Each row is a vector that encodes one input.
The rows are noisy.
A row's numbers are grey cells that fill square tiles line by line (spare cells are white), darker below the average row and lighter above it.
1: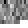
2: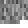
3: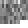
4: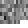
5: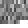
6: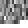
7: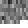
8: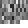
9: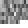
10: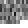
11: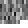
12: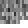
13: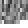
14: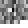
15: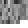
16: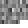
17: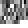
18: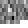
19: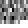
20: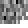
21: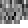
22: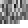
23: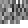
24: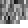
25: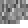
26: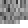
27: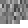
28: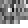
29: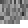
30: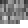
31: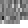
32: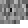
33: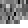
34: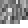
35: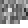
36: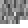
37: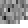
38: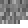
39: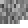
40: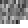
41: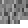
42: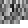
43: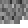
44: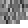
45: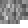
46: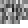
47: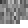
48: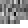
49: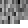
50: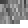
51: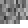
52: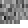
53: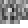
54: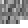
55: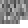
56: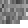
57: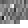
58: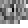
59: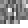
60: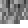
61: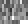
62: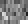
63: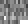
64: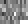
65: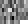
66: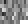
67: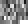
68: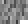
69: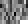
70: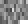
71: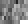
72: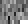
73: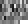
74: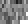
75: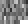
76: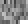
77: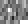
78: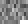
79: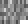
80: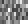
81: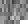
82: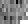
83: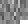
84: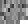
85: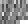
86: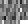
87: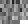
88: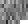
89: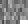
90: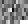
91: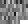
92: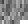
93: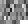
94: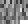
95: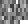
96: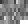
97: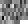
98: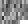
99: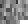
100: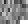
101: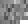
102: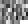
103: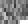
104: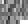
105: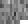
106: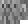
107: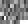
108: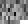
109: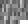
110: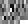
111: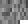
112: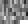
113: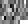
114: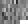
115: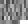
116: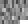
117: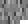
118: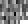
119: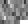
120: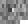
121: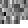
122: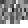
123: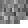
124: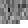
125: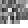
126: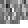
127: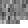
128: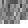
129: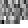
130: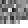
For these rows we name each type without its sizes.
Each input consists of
two labels, together with either a fixed value, or four true/false values.
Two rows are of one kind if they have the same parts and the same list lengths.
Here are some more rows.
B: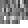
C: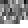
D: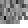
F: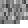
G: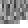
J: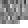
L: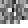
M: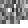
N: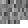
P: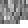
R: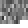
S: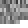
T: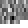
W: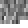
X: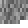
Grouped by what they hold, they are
B, C, D, F, G, J, N, P, R, S, W, X
L, M, T

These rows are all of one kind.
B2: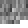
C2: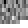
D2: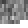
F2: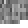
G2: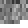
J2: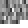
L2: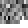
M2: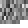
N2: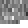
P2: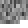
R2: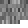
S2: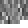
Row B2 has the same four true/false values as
D2, F2, G2 and N2.
